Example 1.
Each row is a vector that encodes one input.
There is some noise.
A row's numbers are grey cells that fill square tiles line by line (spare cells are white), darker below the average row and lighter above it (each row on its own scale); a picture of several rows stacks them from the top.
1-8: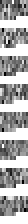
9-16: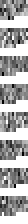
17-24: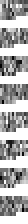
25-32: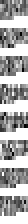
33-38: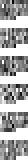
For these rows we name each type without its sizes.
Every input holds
a label.
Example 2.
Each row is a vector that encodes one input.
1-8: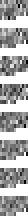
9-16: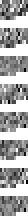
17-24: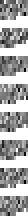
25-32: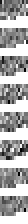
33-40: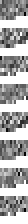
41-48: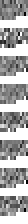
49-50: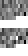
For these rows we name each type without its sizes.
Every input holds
a point on a circle.
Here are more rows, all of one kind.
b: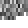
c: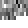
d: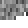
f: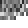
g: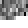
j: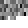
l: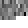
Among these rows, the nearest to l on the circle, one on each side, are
g and j.
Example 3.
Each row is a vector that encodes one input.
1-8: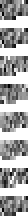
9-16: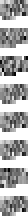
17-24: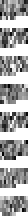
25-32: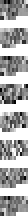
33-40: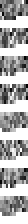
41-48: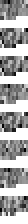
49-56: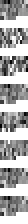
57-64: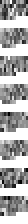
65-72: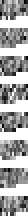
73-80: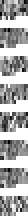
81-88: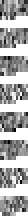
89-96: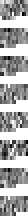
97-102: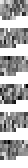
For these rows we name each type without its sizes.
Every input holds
a label.
